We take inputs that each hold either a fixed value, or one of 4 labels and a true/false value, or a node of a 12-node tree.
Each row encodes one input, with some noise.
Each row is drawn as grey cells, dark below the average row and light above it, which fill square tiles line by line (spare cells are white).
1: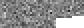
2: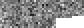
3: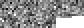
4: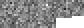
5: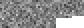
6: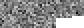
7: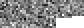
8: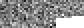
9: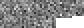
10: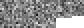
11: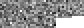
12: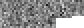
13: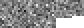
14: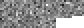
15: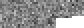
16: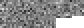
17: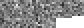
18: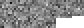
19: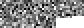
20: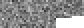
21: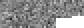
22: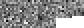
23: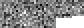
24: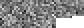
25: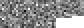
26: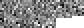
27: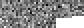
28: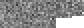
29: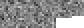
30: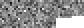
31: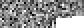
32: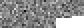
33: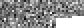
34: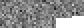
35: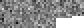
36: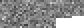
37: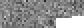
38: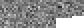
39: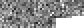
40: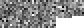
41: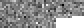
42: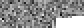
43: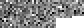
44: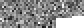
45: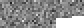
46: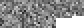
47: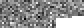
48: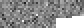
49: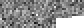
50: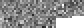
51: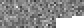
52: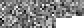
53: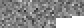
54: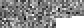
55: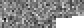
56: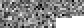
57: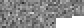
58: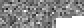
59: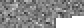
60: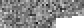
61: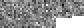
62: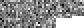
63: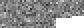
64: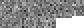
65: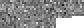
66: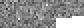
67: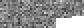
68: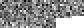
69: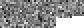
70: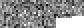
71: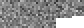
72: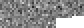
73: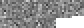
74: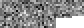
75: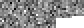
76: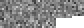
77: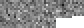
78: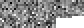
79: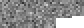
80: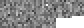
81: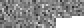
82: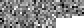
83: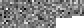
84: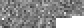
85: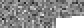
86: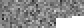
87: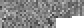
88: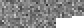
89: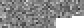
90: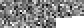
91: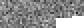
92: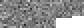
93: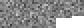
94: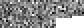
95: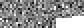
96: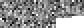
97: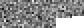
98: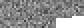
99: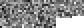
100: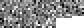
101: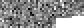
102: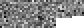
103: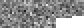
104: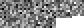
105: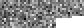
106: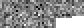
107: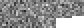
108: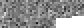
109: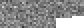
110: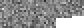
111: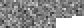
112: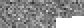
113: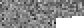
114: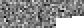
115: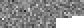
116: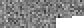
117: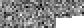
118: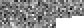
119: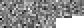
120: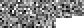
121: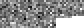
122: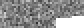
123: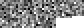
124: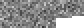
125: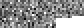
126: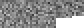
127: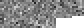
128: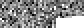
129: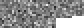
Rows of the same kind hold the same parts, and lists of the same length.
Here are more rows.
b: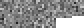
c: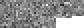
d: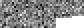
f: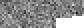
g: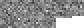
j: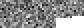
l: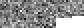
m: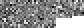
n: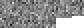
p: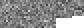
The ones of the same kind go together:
b, c, f, g, n, p
d
j, l, m

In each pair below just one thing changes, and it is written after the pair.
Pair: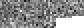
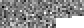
the label
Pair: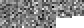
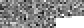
the true/false value
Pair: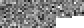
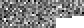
the label
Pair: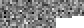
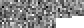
the true/false value
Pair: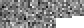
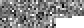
the label
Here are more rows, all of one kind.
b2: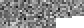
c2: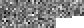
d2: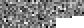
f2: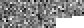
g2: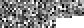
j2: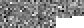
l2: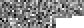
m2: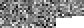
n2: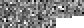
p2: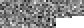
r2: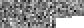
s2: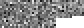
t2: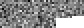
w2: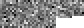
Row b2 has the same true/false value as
l2, m2, p2 and r2.
